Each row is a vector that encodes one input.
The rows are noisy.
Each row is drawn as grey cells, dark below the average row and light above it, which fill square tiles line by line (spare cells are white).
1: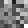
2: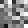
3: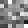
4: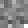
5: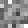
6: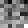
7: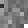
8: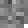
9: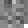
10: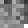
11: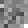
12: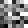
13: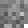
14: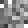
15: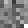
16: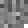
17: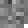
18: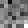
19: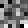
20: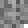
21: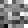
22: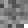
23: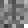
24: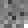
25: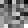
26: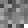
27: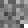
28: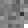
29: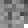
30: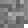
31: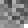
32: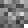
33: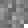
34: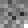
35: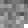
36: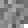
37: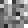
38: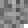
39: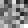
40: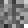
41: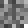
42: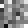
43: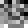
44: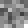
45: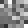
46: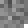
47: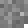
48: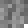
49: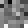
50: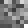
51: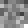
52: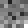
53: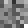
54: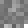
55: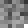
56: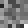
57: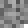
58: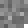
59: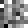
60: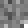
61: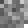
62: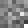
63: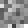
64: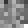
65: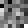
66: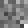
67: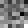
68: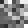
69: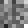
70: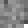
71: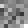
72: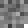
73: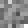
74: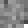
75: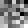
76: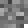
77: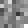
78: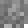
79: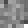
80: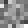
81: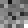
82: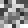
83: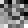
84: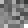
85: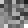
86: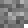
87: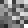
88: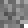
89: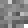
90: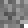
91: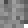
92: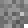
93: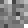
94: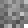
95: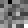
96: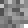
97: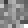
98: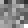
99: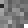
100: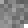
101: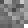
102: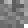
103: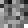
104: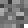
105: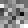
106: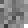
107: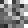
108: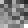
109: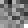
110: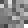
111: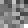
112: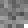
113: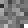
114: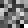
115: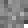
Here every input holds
a node of a 9-node tree and a true/false value.
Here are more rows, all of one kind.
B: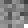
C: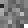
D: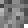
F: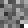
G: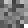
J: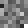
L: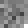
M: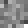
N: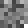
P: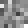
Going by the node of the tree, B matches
D and M.
